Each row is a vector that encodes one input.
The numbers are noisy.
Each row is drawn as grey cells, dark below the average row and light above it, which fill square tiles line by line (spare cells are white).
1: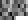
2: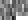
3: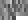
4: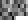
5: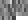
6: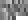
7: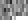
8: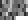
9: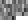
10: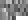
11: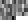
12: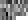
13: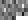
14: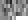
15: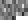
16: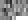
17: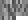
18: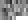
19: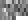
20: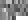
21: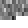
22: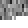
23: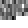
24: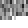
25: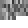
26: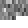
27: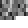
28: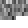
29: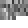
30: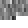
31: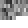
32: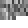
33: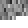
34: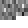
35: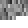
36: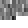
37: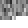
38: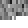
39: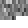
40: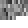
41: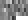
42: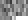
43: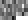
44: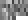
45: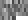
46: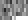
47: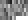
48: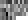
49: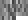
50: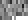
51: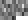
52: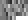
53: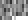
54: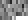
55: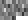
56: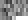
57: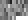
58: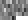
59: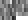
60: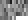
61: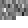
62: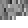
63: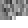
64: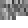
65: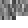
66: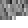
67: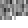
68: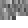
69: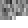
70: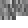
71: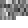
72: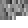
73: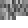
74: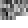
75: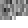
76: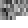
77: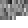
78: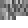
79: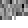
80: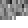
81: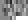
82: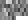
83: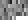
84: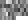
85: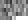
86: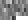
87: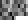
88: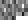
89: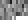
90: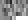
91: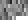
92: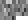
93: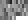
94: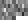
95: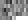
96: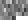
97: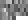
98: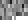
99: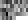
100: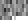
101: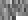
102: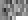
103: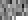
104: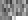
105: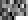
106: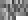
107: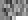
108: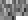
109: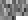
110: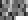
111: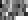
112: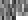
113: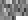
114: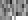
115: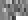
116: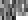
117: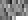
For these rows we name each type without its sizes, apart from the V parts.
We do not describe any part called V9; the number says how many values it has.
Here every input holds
either a fixed value, or a node of a tree, or a true/false value and a value of V9.
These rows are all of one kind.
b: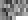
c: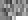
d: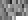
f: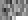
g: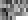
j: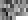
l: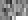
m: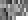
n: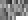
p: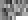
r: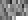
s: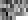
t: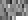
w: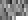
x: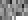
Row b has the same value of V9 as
j, r, t and w.
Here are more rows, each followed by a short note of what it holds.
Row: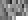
a true/false value and a value of V9
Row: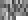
a node of a tree
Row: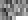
a true/false value and a value of V9
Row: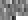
a node of a tree
